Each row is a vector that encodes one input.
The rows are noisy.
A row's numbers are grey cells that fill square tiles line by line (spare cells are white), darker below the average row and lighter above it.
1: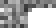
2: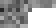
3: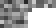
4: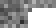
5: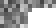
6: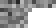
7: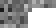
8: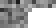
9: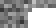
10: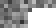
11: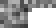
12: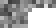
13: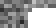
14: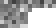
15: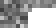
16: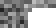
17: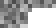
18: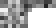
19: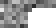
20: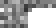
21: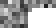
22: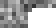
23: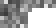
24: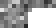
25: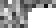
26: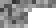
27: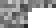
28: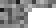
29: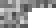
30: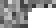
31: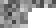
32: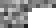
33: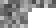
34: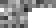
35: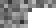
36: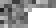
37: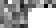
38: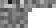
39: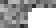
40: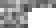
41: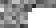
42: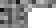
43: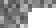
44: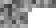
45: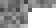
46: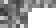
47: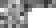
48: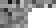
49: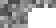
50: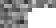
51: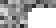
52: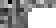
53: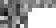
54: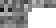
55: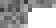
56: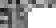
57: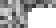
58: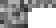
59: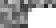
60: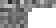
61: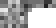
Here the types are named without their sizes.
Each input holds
either a label, or a point on a line.
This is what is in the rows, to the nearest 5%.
About 40% of them hold a label. The rest hold a point on a line.
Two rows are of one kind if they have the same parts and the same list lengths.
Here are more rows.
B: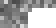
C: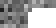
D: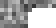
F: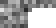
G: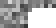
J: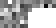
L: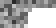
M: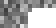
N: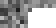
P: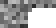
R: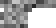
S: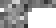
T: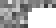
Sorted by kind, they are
B, C, L, M, N
D, F, G, J, P, R, S, T

